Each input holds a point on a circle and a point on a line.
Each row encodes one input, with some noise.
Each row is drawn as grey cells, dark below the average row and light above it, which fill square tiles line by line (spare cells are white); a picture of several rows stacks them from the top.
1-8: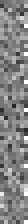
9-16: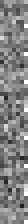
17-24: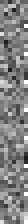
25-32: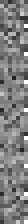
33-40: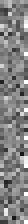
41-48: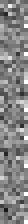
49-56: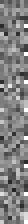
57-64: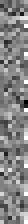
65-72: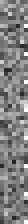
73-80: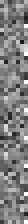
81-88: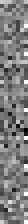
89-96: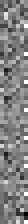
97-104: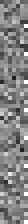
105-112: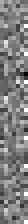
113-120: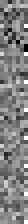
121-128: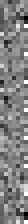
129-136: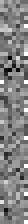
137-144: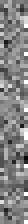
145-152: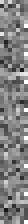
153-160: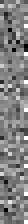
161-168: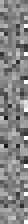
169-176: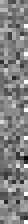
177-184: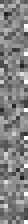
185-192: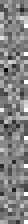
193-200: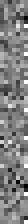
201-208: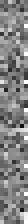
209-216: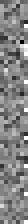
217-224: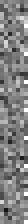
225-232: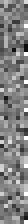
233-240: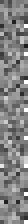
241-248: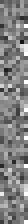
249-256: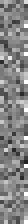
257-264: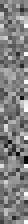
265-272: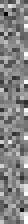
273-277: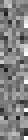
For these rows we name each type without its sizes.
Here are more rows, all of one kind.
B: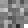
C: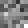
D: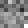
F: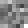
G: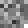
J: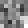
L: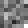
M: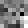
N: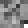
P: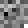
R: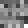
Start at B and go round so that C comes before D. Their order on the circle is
B, G, L, C, R, D, N, P, J, M, F.
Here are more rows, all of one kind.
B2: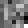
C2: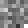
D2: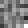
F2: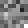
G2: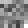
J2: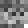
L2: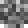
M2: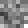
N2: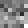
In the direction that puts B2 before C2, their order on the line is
L2, B2, C2, M2, D2, G2, F2, N2, J2.
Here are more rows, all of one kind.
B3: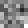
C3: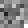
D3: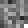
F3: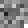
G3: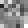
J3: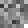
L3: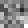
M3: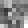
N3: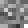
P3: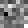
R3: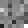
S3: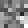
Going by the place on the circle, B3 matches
C3, F3, L3 and S3.
